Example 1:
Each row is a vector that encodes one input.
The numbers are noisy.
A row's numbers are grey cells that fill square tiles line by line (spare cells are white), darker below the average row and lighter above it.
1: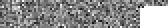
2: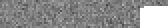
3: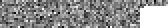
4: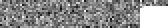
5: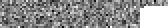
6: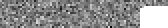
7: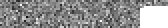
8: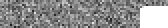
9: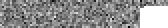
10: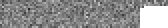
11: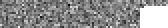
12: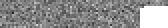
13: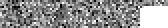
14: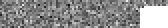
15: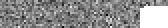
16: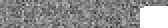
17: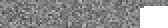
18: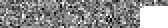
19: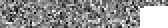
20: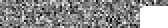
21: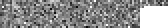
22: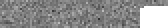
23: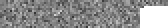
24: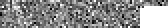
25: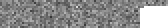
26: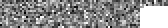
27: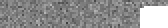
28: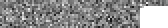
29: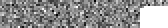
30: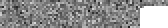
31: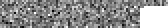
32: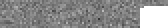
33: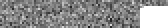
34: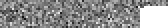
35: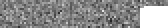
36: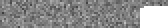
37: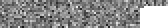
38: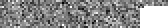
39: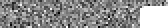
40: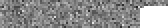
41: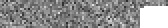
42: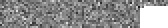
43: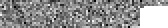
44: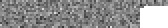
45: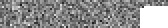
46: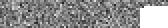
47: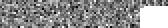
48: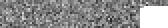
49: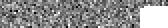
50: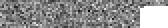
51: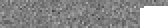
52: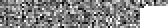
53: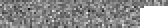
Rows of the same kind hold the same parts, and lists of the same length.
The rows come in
3 kinds.
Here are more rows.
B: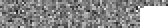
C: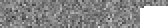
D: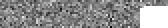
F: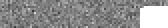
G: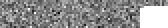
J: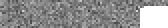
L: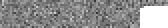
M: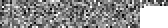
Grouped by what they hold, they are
B, C, F, G, J, L
D
M

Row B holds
a node of a 7-node tree.
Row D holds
a point on each of two 3-point lines.
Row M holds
a fixed value.
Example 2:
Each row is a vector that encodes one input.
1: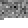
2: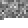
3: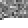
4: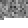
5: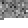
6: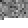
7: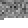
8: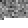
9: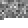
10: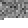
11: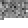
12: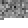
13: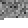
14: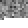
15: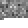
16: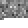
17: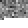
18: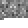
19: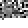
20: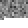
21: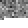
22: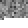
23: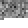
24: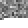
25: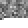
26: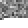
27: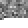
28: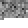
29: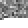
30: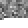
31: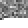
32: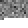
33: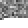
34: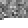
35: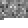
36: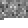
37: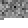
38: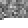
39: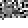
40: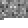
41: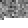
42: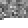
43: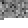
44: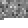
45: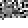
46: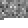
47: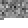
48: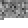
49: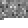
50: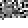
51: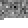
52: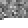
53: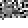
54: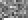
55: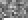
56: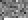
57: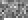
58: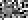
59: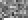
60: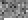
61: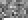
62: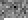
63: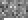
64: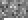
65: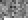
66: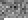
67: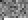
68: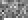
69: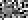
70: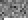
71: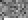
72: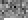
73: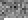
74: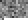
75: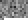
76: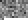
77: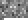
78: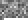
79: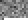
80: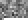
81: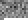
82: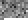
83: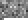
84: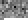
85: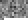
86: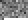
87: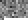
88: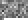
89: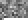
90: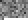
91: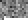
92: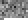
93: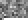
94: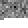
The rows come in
3 kinds.
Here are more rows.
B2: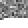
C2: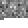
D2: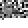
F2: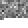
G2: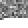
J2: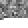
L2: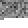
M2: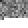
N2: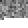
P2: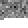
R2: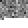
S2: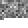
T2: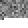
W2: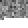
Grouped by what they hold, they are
B2, C2, F2, G2, J2, S2
D2
L2, M2, N2, P2, R2, T2, W2

